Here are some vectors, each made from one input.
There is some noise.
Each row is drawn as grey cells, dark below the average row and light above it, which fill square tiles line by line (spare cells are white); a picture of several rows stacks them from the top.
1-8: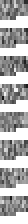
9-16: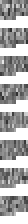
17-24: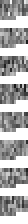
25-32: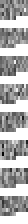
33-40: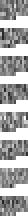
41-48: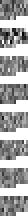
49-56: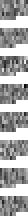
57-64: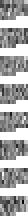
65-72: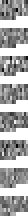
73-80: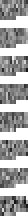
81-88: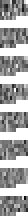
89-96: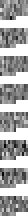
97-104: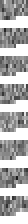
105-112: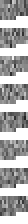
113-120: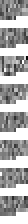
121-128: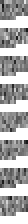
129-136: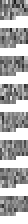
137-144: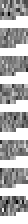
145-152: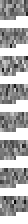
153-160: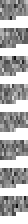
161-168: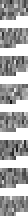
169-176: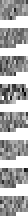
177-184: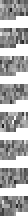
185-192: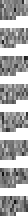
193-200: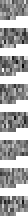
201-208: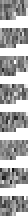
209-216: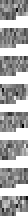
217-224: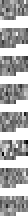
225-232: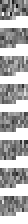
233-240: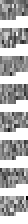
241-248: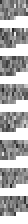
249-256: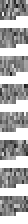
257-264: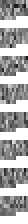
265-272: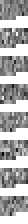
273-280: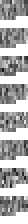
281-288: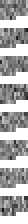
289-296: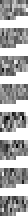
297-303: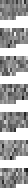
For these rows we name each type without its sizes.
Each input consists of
two labels, together with either a label, or a point on a line.
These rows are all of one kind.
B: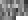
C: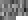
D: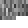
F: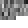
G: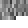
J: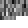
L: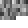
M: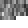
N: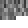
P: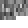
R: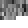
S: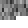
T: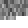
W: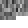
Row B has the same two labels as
C, R and W.
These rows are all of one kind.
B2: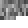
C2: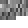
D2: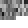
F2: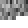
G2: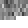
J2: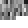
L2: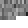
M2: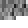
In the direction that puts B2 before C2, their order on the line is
G2, M2, F2, B2, L2, J2, D2, C2.
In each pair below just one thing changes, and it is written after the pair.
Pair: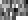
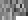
one of the two labels
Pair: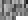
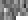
one of the two labels
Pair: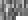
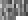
one of the two labels
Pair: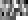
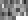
one of the two labels
